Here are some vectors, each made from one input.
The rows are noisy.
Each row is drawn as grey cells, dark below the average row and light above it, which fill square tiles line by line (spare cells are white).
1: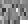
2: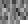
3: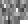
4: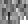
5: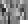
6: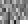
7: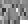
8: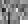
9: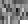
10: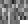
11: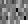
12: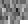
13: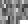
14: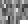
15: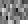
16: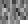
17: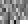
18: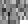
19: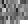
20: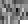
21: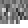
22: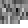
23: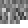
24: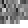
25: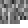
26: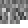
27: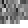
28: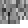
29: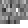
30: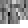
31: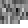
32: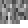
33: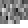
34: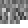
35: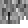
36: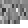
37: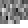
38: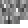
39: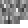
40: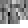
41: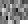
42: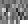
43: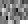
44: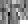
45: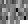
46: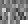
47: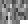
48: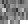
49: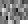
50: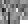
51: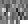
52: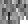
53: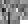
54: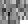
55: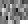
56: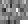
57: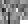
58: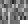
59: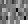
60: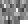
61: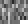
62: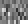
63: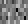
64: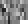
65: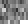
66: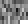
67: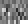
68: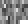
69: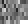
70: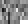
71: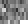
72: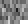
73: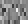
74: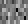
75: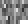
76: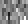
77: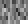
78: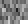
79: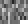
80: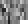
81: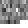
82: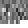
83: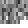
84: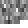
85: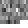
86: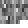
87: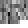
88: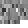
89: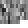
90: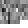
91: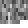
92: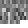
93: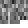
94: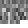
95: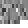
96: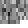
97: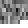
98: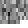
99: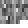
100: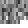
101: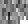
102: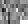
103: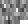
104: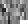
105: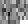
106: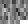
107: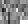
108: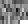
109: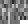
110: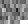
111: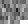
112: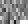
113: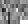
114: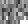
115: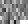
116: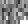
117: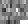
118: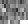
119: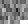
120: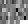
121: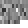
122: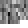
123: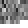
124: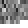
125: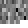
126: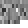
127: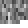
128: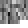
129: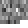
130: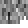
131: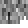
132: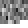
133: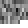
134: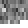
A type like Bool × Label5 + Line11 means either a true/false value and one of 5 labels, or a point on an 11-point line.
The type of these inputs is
Bool × Tree11.
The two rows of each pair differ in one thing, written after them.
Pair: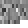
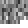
the node of the tree
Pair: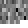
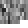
the true/false value
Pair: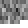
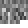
the node of the tree
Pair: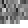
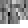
the true/false value
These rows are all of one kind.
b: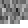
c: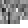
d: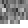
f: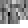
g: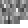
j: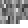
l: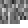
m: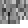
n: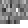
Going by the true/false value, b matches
d and l.
